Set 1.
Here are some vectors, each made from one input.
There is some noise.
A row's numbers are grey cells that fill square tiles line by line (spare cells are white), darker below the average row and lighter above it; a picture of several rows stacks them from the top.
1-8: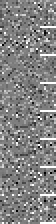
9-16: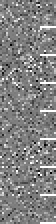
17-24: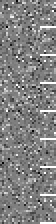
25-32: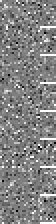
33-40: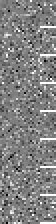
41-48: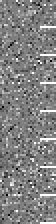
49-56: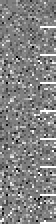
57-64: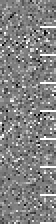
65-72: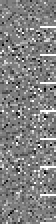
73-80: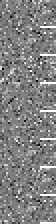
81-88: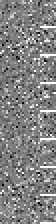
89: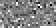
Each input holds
a point on each of two 8-point circles.
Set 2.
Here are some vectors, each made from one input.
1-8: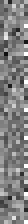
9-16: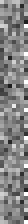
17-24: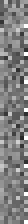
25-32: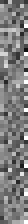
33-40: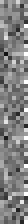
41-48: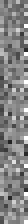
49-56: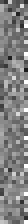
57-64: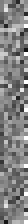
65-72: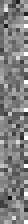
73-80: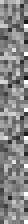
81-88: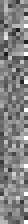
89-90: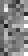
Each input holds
either a point on a 9-point line, or a point on a 10-point line.
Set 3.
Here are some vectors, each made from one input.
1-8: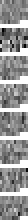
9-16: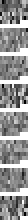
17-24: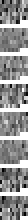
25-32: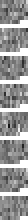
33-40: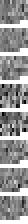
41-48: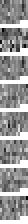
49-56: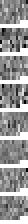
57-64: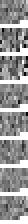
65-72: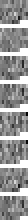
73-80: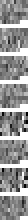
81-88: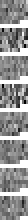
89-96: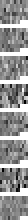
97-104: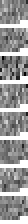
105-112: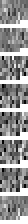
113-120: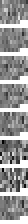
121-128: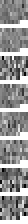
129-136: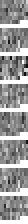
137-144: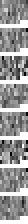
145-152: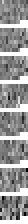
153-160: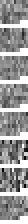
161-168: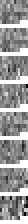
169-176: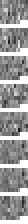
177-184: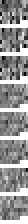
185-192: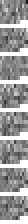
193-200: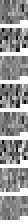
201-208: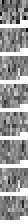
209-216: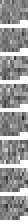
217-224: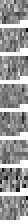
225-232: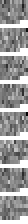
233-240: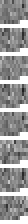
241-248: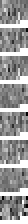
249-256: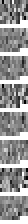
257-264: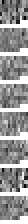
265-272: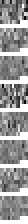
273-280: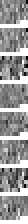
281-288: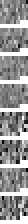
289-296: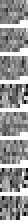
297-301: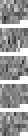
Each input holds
a node of a 20-node tree and a true/false value.
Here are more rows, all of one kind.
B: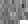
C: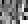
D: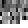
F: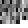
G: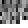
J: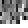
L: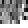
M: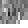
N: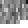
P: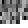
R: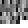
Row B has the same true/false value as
M and N.
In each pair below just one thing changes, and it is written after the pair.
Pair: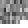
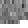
the node of the tree
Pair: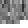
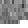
the node of the tree
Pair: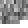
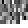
the true/false value
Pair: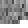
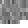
the node of the tree
